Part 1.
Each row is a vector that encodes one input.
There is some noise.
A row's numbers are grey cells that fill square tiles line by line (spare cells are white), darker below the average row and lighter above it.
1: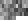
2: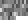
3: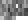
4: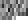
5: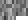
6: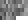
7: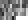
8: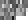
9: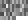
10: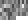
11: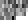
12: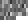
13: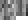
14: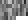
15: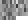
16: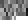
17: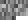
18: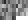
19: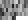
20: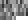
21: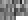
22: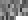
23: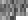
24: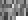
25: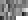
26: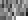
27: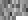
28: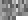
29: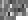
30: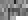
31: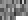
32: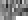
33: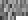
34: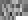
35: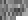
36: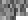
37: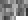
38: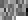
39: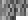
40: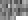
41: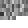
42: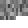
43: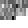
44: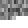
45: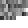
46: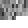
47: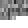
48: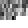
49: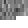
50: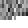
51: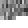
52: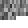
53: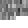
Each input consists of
a point on a 4-point line and a point on a 6-point line.
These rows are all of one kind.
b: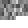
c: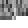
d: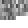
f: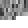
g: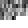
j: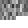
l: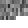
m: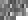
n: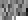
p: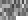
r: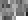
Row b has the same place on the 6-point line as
f, g and j.
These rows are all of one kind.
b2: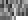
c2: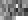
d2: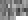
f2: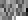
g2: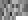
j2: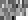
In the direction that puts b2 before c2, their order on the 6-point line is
b2, f2, c2, d2, j2, g2.
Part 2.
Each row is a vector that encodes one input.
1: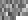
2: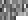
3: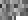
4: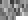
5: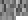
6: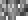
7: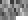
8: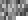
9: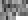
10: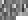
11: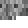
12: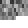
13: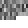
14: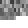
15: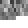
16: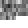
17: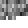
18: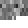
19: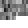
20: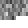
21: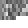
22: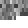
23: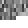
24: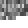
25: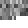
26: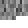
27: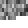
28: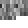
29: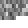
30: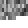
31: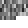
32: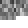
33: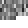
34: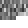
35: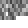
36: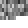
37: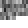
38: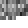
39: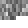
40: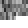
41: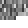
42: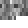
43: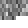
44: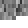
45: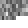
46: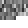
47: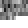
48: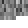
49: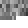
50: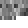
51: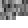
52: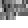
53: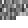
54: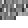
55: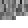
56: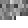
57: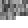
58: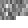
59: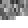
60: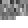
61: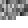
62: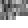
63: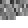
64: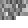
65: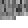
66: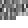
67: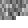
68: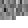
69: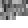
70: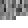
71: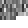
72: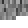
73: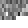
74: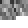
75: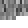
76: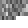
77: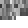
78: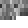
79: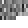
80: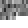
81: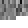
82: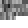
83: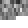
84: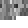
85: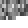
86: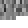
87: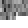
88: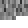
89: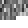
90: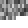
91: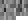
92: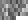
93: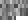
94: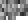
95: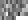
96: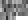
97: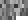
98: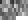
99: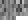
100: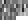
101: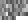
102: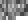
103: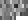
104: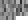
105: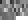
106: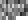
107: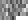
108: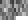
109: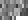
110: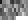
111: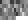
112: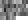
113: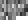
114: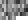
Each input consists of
a point on a 7-point line.
